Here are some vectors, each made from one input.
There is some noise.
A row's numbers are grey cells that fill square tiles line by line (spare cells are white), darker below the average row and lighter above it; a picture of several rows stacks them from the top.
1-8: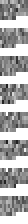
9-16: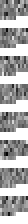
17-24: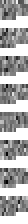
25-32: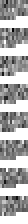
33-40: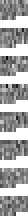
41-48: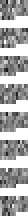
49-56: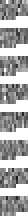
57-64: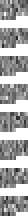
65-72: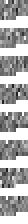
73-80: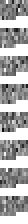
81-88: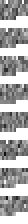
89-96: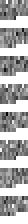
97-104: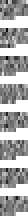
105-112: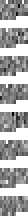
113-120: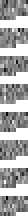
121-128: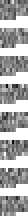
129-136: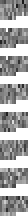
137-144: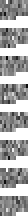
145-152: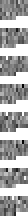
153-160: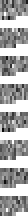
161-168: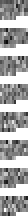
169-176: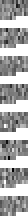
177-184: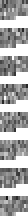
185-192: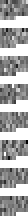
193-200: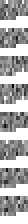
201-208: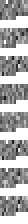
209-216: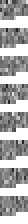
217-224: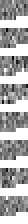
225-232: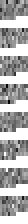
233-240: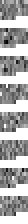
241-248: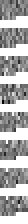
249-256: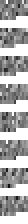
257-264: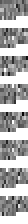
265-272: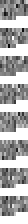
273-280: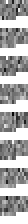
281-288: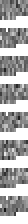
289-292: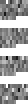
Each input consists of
one of 5 labels and a point on a 5-point line, together with either a fixed value, or a node of an 18-node tree.
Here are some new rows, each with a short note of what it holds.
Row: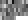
one of 5 labels and a point on a 5-point line
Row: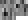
one of 5 labels and a point on a 5-point line
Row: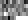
one of 5 labels, a point on a 5-point line and a node of an 18-node tree
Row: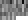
one of 5 labels, a point on a 5-point line and a node of an 18-node tree
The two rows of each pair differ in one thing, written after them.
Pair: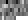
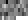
the node of the tree
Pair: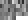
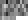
the label
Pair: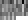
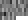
the node of the tree
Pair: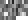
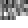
the label
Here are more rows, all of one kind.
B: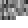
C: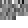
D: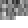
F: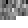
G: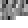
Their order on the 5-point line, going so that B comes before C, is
B, G, D, F, C.
